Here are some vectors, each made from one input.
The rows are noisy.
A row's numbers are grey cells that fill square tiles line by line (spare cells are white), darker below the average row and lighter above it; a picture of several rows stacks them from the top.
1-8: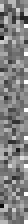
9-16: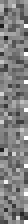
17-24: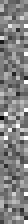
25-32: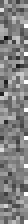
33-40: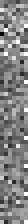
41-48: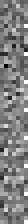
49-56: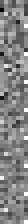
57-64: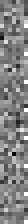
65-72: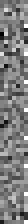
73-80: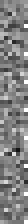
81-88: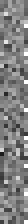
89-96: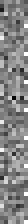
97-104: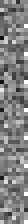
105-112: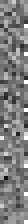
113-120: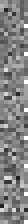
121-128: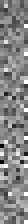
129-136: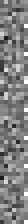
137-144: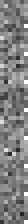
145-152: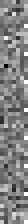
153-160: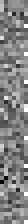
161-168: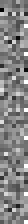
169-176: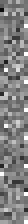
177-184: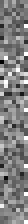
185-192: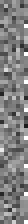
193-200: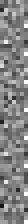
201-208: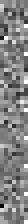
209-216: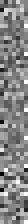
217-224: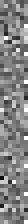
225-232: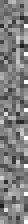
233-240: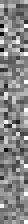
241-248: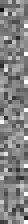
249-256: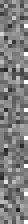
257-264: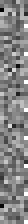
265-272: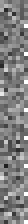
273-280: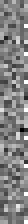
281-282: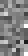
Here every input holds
a list of up to three points on a 6-point line.
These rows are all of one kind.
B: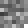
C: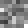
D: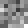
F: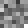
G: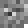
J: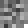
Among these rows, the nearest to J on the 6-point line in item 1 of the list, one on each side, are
B and G.
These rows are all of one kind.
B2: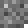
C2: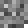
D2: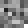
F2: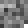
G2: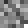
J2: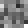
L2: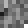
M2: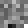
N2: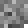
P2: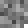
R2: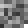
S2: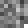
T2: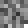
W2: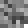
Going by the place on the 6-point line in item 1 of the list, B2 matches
P2, S2, T2 and W2.
